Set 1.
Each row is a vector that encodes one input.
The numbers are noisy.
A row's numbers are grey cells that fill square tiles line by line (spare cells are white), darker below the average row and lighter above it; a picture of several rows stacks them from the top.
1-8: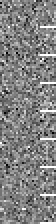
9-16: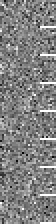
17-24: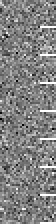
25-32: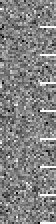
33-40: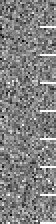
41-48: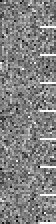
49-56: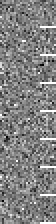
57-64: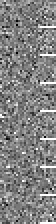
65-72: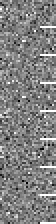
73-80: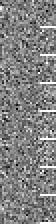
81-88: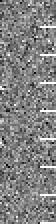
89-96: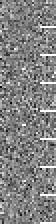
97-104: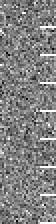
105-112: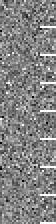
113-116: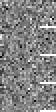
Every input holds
a point on a 15-point circle and a point on a 9-point line.
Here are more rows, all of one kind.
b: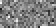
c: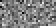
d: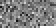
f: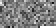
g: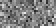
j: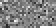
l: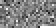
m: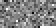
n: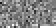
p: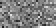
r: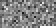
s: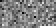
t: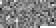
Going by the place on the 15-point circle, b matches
f and t.
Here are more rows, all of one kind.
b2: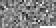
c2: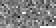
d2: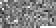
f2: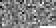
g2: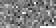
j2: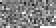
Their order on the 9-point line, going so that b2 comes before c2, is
f2, b2, g2, c2, d2, j2.
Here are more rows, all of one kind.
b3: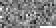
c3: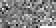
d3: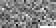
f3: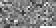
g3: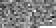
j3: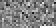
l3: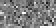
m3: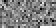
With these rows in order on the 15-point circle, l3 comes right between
b3 and g3.
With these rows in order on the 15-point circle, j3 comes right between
g3 and m3.
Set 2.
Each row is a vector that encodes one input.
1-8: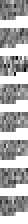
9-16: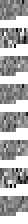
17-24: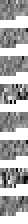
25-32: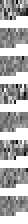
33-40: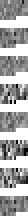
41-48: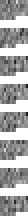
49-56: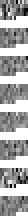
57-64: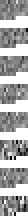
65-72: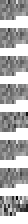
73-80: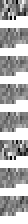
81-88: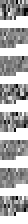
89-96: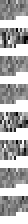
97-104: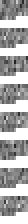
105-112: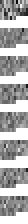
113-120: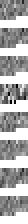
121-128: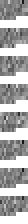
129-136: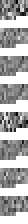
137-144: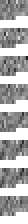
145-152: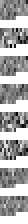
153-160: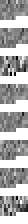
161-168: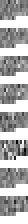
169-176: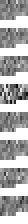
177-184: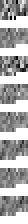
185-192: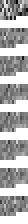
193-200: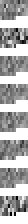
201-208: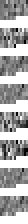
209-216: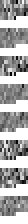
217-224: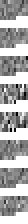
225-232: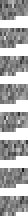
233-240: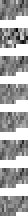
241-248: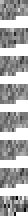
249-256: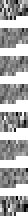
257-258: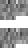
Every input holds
either one of 8 labels, or a point on a 19-point line.
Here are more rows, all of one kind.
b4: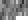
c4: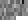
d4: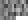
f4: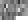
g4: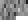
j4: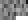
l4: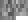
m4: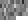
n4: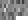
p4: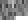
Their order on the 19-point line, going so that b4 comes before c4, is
l4, b4, c4, m4, n4, f4, g4, j4, d4, p4.
